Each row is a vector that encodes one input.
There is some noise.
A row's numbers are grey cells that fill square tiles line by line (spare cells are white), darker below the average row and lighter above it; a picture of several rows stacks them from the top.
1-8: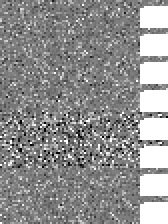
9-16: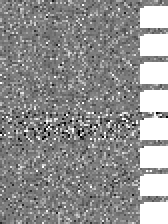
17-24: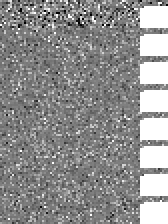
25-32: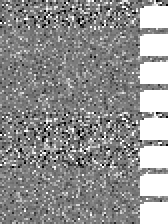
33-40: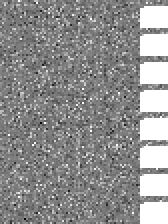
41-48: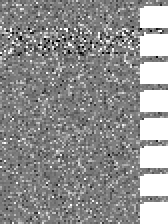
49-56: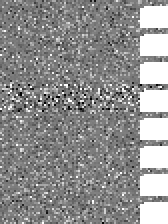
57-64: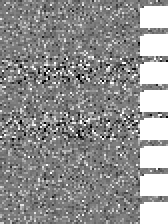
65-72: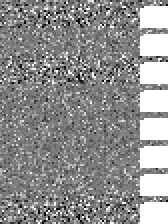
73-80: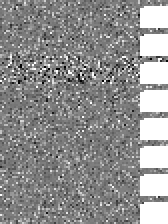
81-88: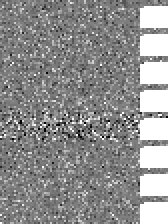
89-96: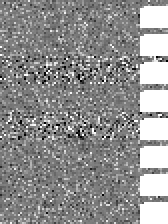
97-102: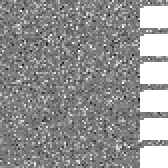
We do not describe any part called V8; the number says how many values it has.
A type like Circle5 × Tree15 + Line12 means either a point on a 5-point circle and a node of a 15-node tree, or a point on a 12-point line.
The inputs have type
(Circle6 + Unit) × V8 + Line5.
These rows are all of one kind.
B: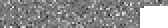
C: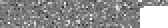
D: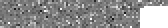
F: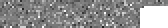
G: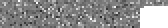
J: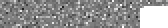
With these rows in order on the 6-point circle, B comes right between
F and G.
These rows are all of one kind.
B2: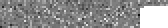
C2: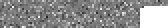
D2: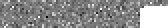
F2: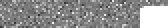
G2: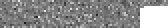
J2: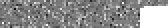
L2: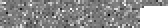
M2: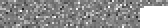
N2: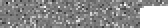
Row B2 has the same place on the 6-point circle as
C2, F2 and G2.
